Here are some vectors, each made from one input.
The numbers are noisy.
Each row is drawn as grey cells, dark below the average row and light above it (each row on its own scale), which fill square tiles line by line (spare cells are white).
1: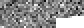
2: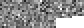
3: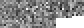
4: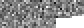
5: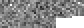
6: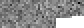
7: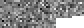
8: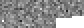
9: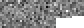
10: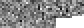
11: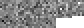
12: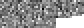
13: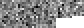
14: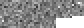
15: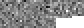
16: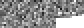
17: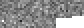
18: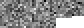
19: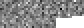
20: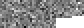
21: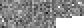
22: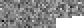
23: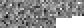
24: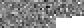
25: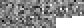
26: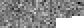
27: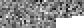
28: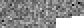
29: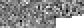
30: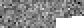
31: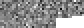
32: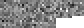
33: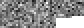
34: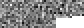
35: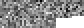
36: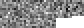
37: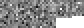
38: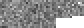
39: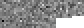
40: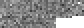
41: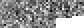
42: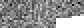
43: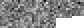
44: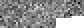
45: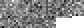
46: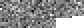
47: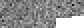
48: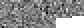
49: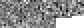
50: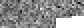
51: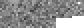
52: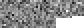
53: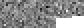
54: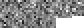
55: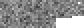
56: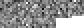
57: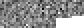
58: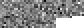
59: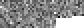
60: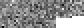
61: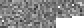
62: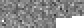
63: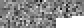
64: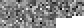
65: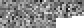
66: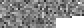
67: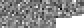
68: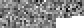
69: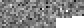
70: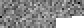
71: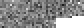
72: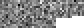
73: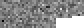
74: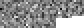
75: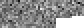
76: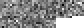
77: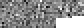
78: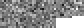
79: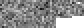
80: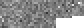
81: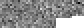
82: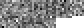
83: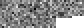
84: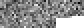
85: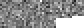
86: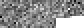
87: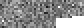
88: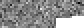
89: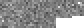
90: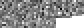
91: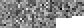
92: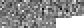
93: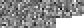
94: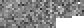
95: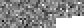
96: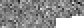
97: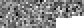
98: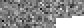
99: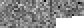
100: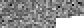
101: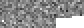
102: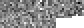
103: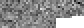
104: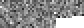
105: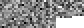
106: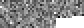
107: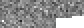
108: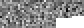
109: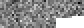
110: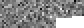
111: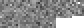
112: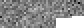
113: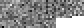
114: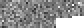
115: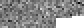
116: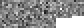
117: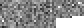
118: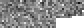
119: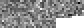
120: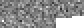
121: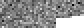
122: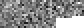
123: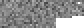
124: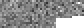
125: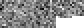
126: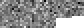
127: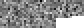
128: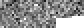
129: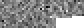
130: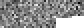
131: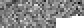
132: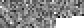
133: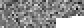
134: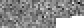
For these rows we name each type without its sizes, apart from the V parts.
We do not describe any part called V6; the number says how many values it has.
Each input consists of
a list of items, each a true/false value and a value of V6.
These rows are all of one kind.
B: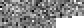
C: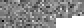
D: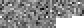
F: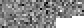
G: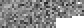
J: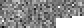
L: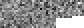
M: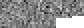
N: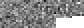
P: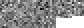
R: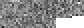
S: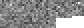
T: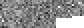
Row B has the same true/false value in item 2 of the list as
N and S.
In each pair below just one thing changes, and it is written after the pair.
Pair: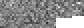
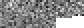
the value of V6 in item 2 of the list
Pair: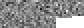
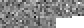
the true/false value in item 2 of the list
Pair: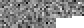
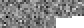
the value of V6 in item 1 of the list
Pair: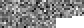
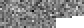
the true/false value in item 2 of the list
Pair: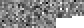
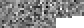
the value of V6 in item 2 of the list
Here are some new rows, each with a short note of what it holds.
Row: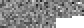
a list of two items
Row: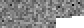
a list of one item
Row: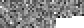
the empty list
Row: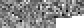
a list of one item
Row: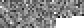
the empty list
